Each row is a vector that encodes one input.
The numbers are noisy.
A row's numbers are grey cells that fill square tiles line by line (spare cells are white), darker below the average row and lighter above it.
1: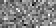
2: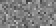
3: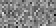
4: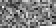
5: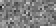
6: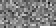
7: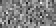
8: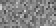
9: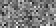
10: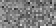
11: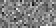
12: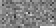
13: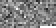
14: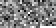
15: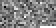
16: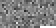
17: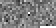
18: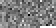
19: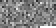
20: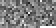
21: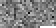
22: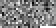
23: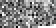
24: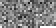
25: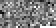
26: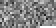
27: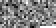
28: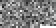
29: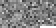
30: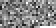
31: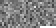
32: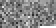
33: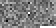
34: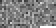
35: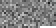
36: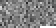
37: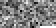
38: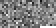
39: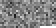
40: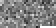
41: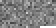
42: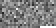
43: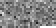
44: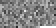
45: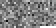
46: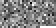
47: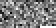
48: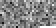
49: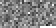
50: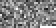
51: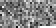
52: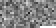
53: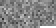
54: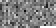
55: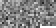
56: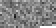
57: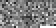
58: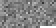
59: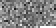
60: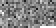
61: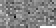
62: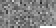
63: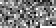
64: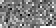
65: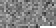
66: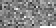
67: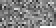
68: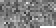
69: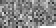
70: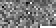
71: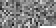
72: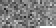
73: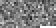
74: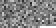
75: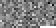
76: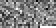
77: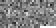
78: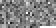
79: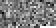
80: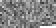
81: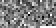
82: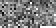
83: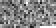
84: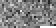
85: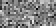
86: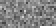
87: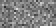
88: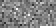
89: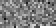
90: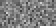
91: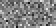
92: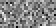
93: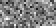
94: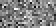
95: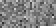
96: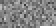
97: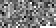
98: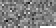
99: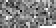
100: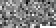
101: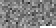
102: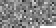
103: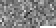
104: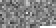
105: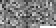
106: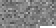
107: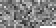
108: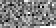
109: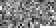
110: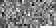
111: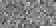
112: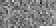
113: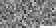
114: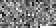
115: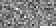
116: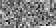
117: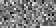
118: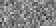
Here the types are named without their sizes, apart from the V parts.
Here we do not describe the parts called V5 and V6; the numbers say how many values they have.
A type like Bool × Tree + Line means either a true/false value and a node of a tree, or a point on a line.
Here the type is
Bool × V6 + (Tree + Unit) × V5.
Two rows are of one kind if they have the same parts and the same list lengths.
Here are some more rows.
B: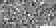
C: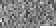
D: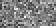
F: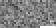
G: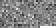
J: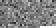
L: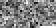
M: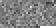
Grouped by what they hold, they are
B, D, G
C, M
F, J, L

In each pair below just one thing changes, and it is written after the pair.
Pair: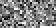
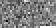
the true/false value
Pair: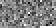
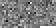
the value of V6
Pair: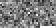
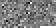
the value of V6
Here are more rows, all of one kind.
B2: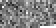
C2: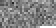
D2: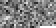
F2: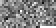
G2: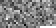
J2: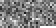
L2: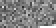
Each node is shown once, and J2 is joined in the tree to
B2, G2 and L2.
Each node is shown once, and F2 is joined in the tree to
L2.
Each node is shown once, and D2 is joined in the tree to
B2.
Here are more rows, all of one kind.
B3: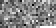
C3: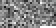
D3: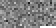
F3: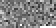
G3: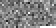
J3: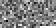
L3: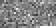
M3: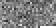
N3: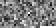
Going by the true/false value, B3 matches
C3 and L3.
